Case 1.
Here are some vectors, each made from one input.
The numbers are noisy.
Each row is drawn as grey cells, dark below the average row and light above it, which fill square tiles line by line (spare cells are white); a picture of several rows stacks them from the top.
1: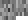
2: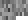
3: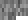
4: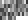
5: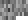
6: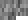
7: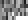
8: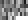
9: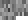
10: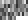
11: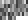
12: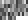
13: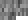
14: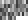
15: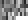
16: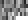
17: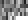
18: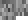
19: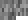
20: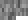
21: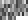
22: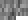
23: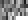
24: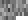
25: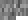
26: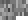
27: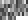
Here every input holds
a point on a 4-point line.
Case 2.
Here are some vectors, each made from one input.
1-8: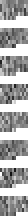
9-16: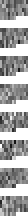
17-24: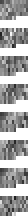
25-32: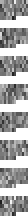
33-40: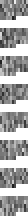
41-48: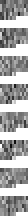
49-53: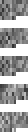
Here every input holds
four true/false values.
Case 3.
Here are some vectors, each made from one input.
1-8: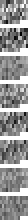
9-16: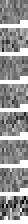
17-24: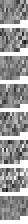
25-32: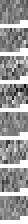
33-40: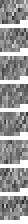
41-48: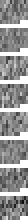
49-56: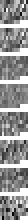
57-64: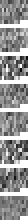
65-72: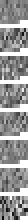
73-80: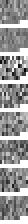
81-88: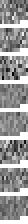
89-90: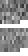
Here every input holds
three true/false values.
